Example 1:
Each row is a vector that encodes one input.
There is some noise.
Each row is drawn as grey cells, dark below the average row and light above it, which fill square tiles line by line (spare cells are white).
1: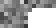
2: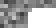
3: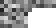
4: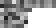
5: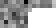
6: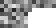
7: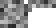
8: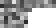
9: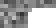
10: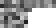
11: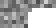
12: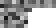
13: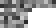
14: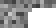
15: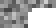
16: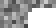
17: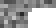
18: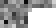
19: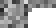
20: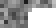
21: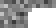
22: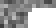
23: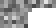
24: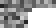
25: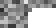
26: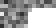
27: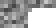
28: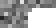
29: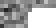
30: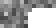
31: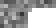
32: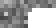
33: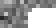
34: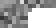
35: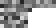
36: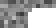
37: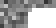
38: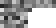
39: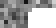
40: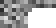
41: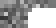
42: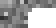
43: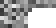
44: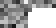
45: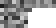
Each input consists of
a point on a 7-point line.
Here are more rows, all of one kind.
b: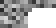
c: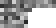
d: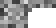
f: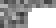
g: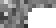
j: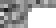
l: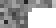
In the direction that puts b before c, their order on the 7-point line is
b, d, f, j, g, l, c.
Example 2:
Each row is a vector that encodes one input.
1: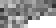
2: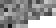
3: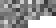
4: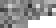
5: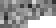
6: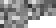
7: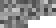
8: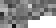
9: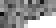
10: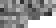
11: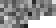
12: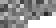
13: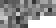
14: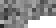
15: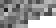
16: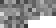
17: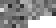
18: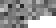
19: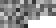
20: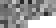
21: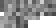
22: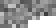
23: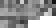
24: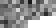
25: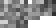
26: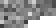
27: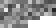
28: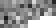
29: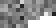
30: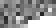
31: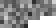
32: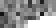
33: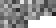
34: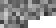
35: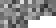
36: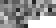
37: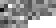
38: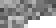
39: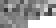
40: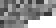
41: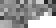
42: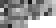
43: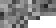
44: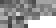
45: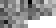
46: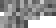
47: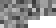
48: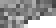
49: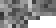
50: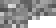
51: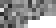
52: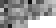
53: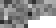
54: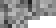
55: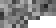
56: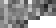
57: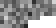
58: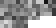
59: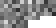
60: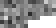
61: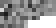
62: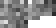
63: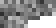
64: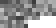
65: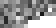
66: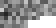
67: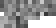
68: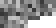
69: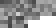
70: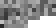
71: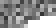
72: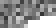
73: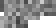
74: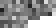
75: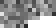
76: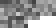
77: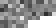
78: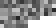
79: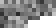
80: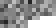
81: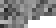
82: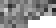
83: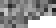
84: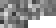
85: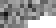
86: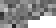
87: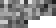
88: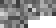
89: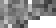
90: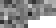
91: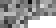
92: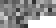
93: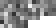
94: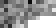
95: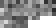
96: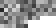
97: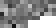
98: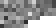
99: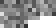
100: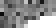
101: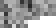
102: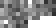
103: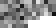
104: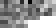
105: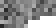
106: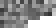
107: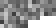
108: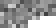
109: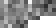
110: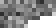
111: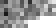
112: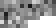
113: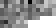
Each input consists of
five true/false values.
